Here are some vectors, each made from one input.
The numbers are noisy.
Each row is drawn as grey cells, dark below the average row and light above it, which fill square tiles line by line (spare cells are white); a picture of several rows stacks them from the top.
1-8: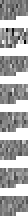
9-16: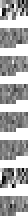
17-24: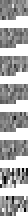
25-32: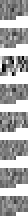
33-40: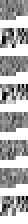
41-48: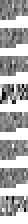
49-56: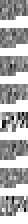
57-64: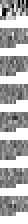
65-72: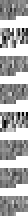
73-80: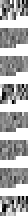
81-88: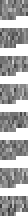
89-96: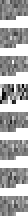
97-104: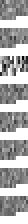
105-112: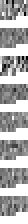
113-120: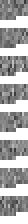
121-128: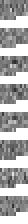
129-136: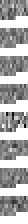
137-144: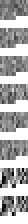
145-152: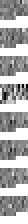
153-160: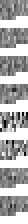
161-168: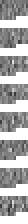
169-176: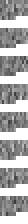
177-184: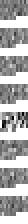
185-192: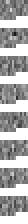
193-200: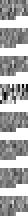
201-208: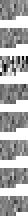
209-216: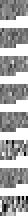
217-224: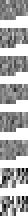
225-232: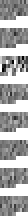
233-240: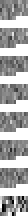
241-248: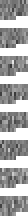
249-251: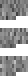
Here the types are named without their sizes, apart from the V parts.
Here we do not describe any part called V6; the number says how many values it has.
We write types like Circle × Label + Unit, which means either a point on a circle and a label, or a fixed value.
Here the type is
Line × Line + List(Label × V6).
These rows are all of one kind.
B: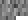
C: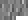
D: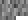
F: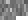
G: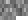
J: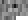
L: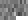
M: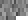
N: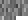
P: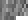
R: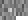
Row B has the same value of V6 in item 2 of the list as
C and F.
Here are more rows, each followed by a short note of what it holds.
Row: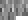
a list of one item
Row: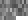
a list of two items
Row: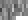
a list of one item
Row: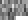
a list of one item
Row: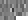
a list of two items
